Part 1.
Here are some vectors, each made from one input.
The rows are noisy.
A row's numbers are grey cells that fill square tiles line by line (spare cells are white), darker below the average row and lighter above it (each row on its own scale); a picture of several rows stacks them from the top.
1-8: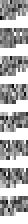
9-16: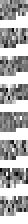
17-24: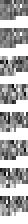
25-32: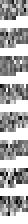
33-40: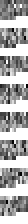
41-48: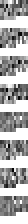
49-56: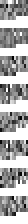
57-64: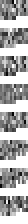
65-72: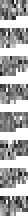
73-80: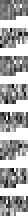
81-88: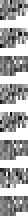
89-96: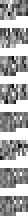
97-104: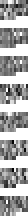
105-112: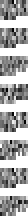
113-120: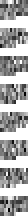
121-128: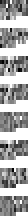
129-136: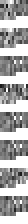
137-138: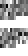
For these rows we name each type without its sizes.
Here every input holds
a label.
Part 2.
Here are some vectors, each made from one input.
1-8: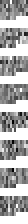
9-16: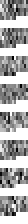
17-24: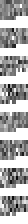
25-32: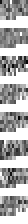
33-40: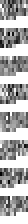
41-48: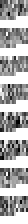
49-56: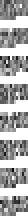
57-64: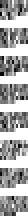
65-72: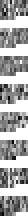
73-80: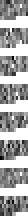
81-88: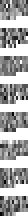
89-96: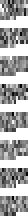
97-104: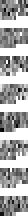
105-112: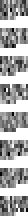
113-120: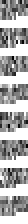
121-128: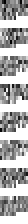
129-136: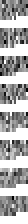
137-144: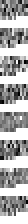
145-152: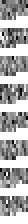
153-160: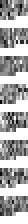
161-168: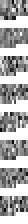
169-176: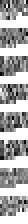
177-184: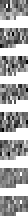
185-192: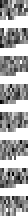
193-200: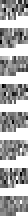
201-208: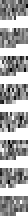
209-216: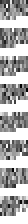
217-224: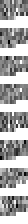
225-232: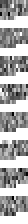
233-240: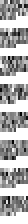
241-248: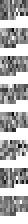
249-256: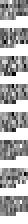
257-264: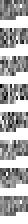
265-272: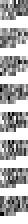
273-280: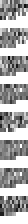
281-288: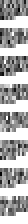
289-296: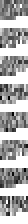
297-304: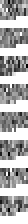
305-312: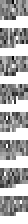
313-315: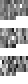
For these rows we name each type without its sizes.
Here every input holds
a label.
